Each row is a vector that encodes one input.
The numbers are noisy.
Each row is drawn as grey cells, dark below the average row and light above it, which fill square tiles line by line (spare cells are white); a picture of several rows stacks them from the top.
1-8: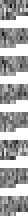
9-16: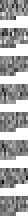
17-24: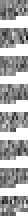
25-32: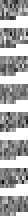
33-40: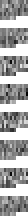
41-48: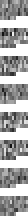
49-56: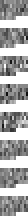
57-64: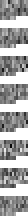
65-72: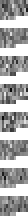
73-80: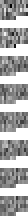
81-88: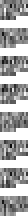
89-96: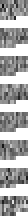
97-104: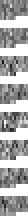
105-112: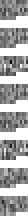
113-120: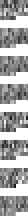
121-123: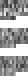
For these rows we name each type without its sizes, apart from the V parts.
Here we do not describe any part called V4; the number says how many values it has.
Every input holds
a value of V4, together with either a node of a tree, or three true/false values.
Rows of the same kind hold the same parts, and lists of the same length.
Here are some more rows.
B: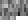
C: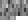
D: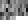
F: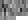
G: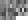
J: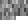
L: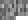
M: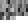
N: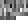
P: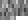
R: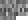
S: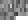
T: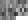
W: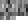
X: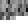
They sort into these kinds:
B, C, D, J, M, N, P, W, X
F, G, L, R, S, T

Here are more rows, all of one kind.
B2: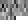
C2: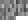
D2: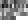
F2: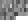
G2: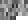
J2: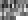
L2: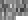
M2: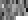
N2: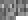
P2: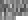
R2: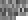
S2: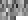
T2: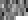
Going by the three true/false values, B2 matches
D2 and J2.
